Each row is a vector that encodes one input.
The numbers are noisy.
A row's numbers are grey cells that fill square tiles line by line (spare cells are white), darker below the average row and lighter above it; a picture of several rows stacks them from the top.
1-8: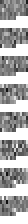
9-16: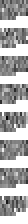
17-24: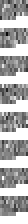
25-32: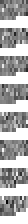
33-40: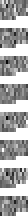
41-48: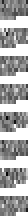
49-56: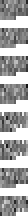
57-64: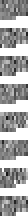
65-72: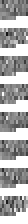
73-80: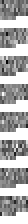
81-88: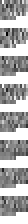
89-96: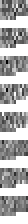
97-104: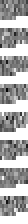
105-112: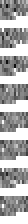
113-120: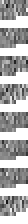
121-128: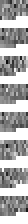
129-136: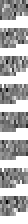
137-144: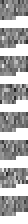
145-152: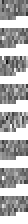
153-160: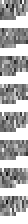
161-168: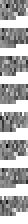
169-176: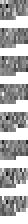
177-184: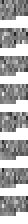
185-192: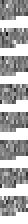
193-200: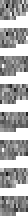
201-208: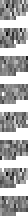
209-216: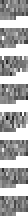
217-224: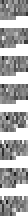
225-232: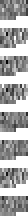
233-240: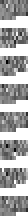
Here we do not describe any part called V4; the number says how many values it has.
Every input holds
either a point on an 8-point line and a value of V4, or a list of up to three points on a 5-point line.
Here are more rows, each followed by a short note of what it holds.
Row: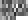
the empty list
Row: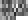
the empty list
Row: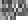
the empty list
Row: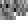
a point on an 8-point line and a value of V4
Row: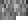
a list of two items
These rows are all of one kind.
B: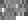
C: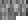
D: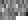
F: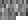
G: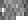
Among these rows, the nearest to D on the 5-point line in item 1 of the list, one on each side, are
B and F.
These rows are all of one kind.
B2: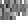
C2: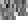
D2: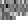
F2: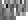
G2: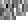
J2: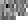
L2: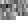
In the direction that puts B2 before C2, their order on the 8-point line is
G2, F2, B2, D2, L2, J2, C2.
